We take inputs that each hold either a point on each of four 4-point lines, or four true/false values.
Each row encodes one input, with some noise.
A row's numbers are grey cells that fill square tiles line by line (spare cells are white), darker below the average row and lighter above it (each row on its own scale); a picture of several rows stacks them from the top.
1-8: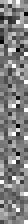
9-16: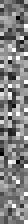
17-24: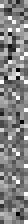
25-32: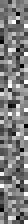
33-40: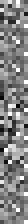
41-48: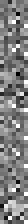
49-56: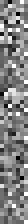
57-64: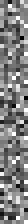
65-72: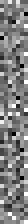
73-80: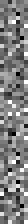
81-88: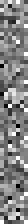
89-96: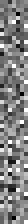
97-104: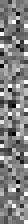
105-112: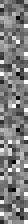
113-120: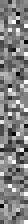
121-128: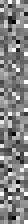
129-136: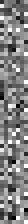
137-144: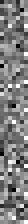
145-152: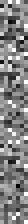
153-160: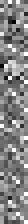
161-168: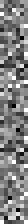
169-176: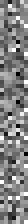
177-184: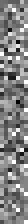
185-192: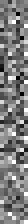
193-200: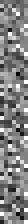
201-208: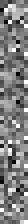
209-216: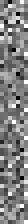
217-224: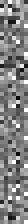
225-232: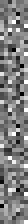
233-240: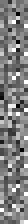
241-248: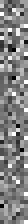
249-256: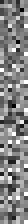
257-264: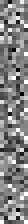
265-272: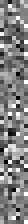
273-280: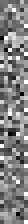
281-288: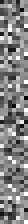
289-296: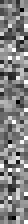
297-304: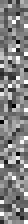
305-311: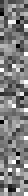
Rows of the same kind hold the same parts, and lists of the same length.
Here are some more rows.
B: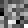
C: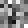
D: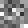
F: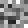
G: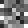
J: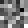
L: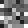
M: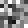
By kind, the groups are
B, D, G, J, L
C, F, M

